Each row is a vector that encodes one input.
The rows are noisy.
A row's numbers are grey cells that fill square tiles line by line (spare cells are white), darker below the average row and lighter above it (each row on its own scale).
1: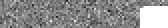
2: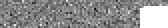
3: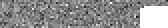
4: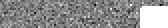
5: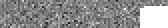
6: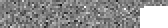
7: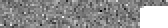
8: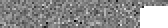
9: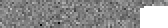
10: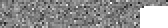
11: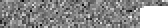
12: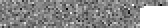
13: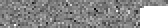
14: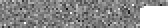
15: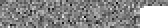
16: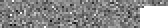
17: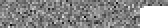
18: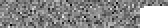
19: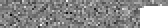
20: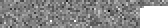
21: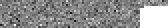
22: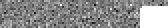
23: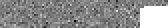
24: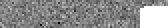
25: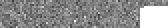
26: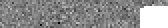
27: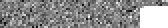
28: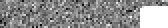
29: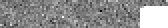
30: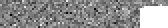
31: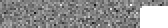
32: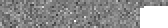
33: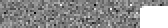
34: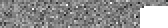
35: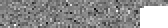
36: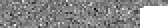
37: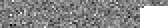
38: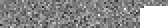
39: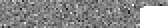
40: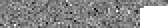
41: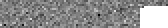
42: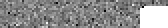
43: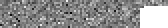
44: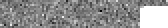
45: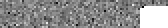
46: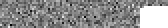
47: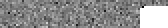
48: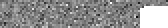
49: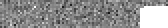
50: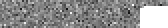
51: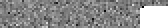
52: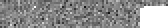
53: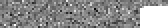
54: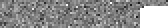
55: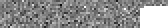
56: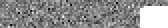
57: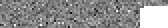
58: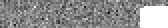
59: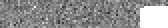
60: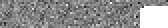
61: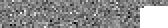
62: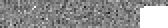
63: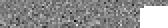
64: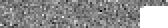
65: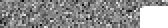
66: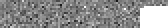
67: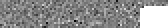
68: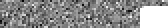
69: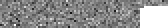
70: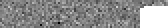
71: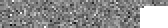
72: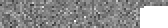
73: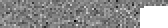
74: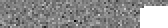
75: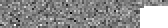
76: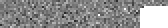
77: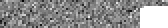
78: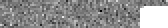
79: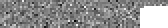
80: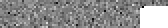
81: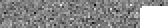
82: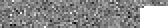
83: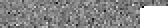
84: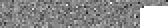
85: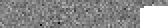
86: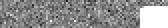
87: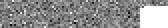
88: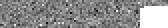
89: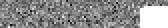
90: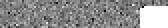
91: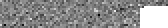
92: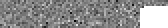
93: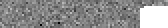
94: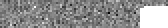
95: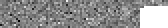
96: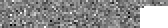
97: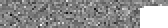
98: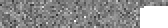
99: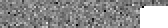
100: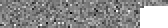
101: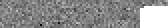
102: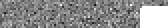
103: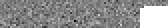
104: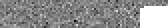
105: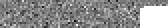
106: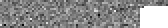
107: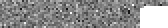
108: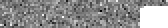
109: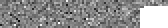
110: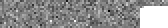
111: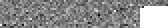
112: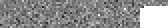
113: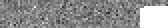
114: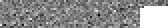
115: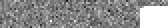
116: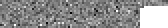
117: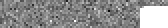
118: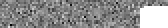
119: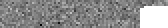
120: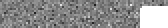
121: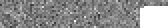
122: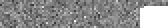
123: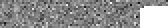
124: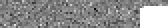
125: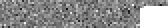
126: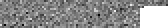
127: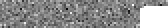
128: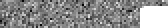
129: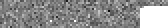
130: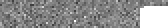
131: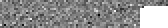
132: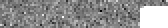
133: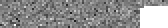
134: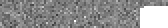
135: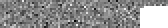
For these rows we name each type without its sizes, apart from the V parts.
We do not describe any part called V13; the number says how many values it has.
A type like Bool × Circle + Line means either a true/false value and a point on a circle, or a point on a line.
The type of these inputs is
Bool × Circle + V13.
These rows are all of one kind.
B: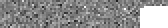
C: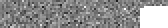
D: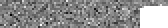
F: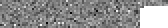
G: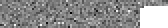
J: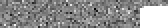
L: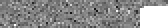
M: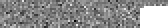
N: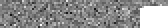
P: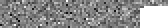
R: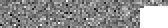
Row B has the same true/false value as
C and M.
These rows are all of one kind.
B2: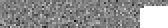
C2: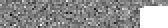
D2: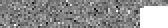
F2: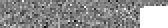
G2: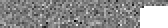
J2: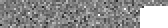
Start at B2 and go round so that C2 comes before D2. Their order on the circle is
B2, J2, C2, F2, D2, G2.
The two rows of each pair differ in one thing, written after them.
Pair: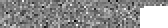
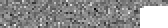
the true/false value
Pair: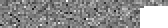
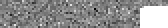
the place on the circle
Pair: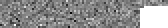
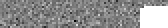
the true/false value
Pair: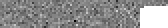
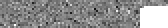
the true/false value
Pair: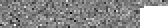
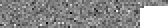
the place on the circle
